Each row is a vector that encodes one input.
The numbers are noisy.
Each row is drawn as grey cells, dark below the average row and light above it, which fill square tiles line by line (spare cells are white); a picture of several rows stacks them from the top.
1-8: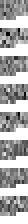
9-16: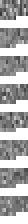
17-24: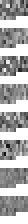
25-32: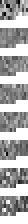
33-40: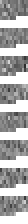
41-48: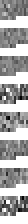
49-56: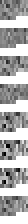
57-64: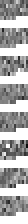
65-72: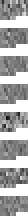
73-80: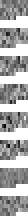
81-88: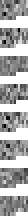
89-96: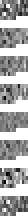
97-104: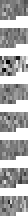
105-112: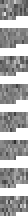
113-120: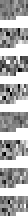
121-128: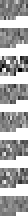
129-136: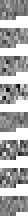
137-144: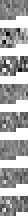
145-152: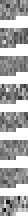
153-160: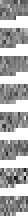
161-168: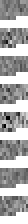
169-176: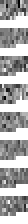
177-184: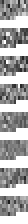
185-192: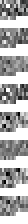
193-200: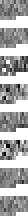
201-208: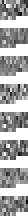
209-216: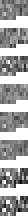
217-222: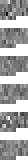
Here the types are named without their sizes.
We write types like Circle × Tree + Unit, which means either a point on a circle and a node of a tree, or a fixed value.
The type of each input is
Bool × Bool × Bool + List(Circle + Line).
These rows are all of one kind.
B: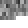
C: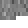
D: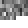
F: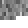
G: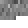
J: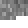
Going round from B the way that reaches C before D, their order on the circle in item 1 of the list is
B, F, C, G, J, D.
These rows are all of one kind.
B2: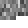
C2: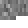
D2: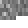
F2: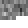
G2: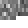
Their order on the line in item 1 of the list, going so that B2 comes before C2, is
B2, G2, D2, C2, F2.
